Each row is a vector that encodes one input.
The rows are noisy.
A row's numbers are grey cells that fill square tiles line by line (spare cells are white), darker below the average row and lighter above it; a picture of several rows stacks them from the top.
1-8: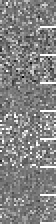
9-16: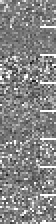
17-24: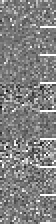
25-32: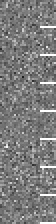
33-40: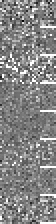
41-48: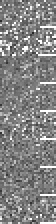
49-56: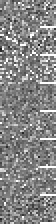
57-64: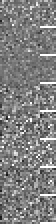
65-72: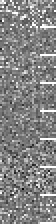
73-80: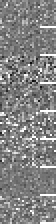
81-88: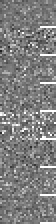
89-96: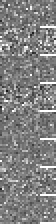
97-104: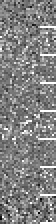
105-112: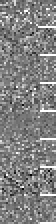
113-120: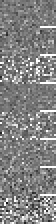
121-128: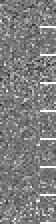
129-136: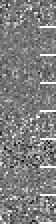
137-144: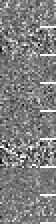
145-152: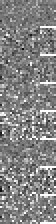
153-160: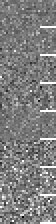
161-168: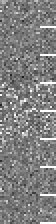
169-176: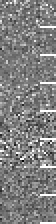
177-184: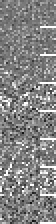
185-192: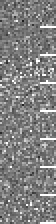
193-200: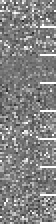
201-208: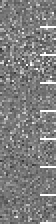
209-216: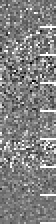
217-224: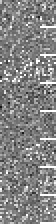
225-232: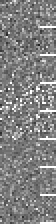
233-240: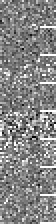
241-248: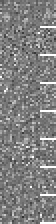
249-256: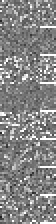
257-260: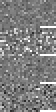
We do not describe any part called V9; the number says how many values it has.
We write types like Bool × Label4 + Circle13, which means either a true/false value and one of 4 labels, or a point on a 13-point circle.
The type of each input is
Circle8 × (Line5 + Line10) + V9.
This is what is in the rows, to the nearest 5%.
About 75% of them hold a point on an 8-point circle, together with either a point on a 5-point line, or a point on a 10-point line. The rest hold a value of V9.
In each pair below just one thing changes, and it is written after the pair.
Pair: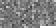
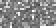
the place on the 5-point line
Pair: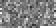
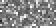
the place on the 8-point circle
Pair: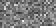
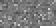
the place on the 8-point circle
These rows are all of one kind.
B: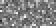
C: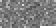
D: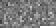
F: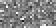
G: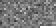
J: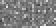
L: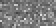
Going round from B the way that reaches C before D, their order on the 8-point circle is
B, C, L, J, F, G, D.
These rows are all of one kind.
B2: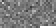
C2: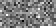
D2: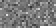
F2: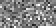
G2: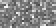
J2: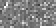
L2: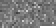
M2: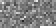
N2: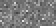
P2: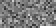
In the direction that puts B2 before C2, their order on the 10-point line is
N2, L2, P2, B2, M2, C2, D2, G2, F2, J2.
